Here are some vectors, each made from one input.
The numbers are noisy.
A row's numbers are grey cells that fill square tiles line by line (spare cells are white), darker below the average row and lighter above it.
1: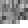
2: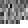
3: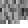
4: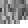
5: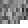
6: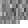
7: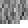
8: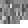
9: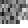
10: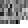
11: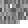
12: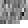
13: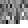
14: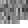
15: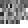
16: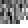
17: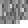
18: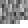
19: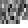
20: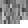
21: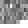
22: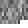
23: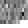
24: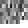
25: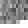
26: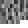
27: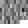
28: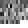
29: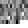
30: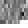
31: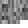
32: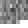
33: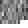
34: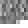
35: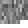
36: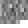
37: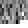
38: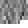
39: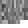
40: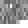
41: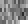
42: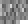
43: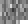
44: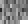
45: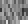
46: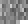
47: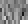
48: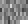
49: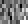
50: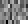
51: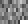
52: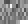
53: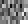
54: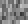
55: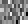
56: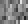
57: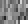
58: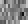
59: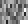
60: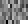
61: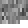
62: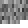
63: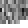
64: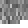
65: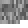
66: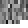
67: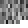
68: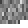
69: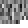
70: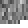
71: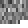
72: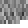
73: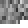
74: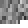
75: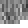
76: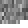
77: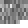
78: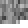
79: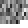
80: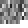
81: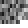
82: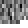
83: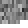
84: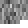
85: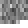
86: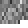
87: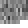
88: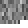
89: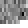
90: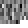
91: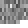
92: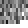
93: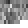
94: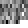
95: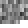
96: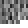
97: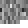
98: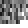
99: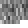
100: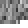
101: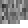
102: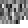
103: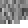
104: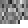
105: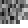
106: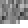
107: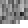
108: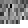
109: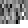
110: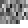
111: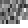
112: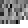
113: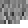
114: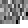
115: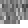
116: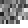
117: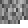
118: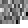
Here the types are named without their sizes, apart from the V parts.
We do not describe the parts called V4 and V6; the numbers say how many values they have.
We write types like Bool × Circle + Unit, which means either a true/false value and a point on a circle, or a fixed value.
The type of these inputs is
List(Line) + V4 × V6.
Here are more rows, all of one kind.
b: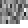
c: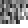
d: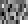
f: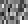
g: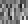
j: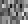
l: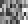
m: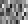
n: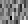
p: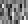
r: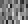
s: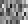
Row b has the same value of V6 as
j, l, m and s.
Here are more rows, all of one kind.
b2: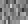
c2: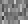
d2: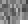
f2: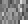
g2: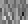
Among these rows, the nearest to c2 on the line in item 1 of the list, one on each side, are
d2 and f2.
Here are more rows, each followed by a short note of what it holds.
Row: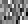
the empty list
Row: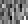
a value of V4 and a value of V6
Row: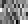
the empty list
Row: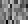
a value of V4 and a value of V6
